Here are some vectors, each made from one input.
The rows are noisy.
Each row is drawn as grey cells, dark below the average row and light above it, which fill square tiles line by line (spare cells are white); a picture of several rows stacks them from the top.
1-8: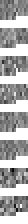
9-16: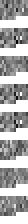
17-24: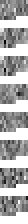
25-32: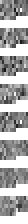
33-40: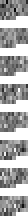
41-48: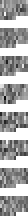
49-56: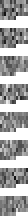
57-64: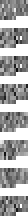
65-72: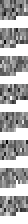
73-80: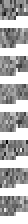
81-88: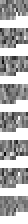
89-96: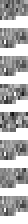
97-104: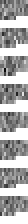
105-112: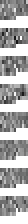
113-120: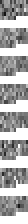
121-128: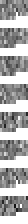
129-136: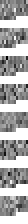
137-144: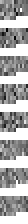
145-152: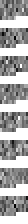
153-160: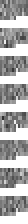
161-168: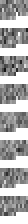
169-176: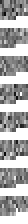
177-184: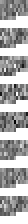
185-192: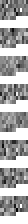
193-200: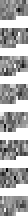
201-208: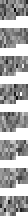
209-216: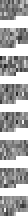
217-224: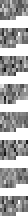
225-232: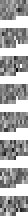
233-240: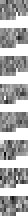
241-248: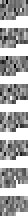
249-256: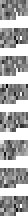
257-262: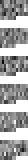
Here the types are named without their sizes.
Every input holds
either a point on a circle, or a fixed value, or a node of a tree.
